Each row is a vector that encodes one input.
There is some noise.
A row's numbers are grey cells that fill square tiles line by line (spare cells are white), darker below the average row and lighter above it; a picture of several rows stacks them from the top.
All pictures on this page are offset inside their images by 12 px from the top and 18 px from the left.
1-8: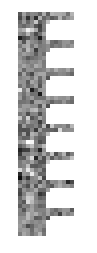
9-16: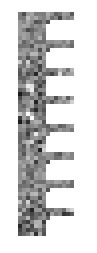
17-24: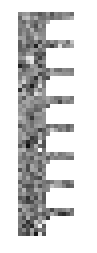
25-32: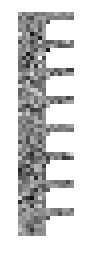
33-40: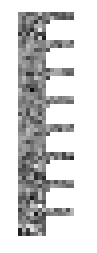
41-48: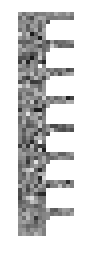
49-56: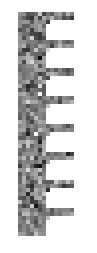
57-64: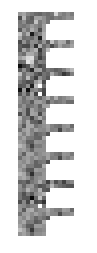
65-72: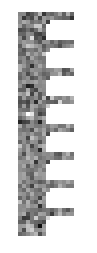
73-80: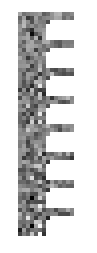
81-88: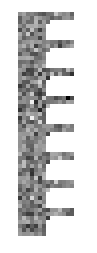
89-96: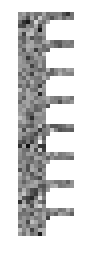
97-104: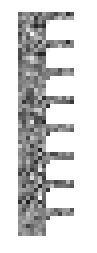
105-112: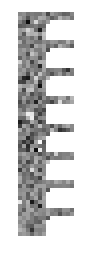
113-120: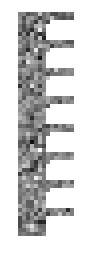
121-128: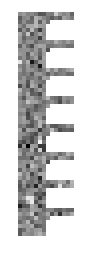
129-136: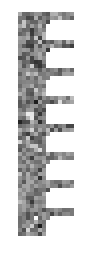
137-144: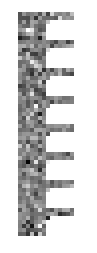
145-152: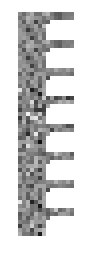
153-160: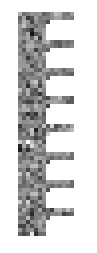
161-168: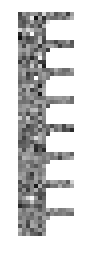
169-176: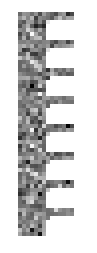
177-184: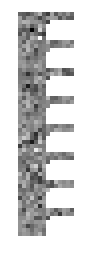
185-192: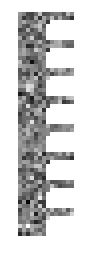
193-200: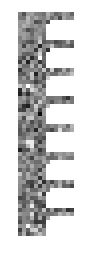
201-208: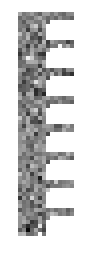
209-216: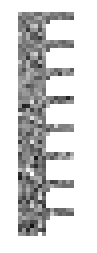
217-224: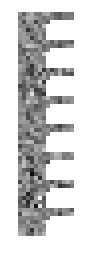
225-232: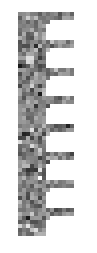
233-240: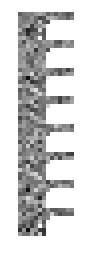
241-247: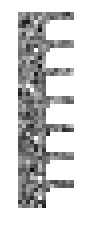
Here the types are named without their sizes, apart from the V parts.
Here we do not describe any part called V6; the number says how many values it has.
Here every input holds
a point on a line, a true/false value and a value of V6.
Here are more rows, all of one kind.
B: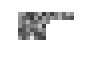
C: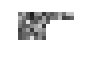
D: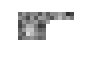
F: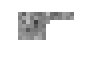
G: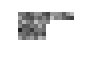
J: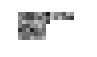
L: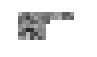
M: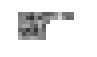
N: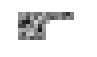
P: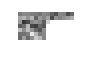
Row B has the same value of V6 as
C, F, M and P.
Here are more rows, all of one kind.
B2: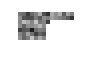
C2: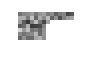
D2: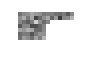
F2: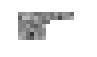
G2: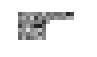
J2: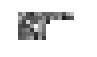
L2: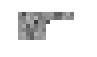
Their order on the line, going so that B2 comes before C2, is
J2, B2, L2, F2, D2, C2, G2.
